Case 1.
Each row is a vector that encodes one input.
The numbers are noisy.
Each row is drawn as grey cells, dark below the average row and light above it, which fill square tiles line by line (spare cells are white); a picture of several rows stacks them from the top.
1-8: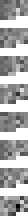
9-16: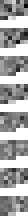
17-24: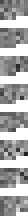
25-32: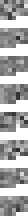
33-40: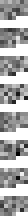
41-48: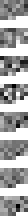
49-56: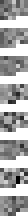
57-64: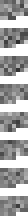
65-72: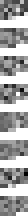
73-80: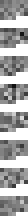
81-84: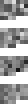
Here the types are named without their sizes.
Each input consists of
four true/false values.
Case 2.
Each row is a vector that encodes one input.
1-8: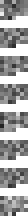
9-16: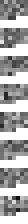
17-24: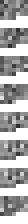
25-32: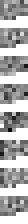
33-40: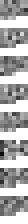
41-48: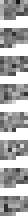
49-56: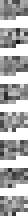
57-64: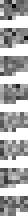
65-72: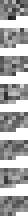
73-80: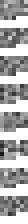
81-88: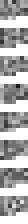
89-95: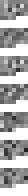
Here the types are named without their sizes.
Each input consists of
a point on a circle.
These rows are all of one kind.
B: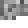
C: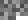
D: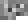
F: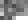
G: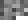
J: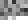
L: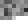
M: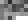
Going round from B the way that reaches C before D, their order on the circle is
B, G, C, M, F, L, J, D.
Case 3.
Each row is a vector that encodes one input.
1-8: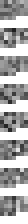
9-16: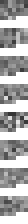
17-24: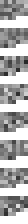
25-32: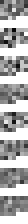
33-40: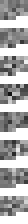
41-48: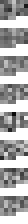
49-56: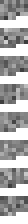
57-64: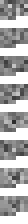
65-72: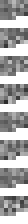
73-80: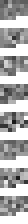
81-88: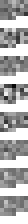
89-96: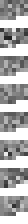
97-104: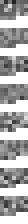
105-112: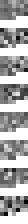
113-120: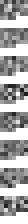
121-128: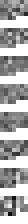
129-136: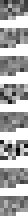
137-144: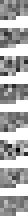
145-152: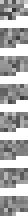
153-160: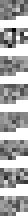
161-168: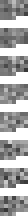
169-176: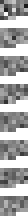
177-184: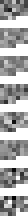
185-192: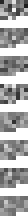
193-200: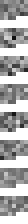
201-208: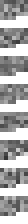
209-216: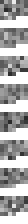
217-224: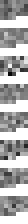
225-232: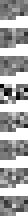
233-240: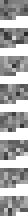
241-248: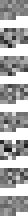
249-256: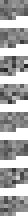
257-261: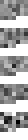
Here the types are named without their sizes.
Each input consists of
a label.
